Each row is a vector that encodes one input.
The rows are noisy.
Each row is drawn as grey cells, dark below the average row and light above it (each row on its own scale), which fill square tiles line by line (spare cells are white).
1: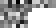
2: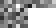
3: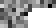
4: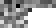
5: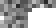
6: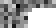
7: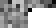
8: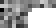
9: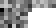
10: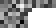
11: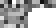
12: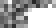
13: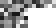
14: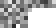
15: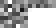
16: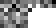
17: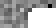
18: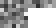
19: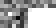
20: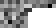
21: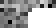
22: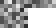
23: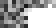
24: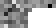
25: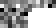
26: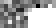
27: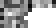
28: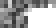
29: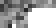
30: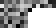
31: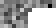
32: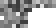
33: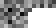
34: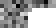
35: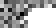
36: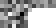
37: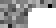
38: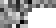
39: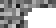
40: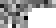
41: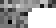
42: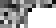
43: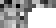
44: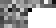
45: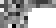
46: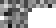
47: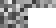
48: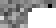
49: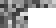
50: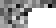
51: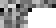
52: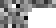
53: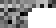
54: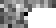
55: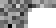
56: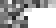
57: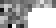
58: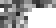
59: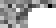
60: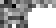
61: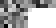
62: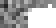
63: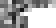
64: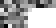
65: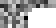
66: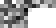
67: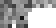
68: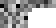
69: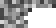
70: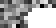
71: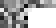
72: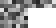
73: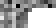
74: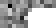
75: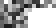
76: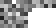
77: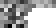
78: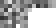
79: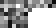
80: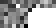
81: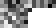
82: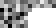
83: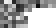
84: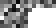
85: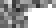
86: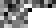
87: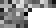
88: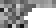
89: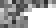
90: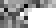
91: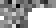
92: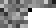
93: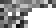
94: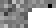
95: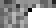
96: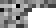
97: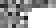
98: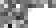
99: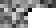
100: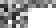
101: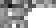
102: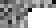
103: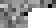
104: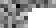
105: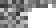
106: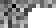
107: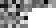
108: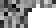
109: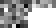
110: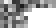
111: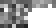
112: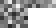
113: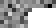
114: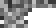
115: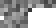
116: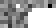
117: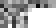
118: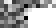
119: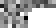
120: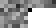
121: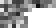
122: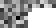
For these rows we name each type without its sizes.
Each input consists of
a label and a point on a line, together with either a fixed value, or three true/false values.
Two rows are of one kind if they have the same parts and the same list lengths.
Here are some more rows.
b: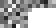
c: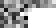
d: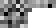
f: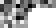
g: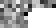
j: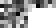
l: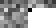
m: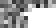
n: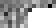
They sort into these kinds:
b, c, j, m
d, f, g, l, n

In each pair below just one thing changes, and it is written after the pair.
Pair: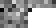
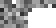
one of the three true/false values
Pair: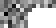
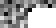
the place on the line
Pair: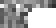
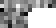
one of the three true/false values
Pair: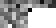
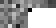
the label
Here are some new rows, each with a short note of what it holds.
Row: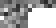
a label, a point on a line and three true/false values
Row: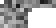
a label, a point on a line and three true/false values
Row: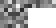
a label and a point on a line
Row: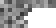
a label, a point on a line and three true/false values
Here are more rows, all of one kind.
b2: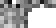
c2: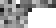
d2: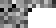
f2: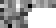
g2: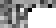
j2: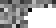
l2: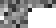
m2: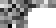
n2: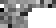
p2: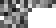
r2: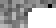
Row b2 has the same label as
c2, d2 and r2.
